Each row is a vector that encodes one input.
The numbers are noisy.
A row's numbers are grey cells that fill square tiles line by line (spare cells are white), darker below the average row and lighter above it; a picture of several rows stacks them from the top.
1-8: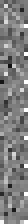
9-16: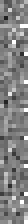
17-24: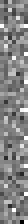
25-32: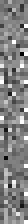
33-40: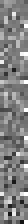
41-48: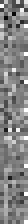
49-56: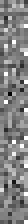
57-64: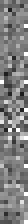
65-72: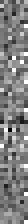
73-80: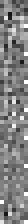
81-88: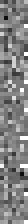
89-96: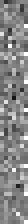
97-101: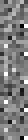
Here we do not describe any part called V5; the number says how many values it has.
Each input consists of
a true/false value, together with either a point on a 6-point line, or a value of V5.
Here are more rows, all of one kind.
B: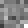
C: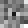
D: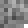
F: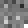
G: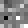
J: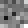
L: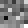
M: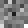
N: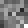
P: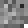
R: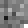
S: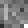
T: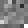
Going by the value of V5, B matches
D, N, R and S.
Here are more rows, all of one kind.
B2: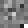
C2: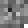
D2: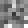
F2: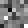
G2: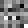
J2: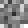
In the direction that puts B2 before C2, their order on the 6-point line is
G2, B2, D2, F2, C2, J2.
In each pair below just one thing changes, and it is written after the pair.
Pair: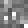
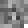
the true/false value
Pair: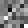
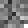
the true/false value
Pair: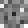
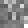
the place on the 6-point line
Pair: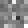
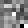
the true/false value
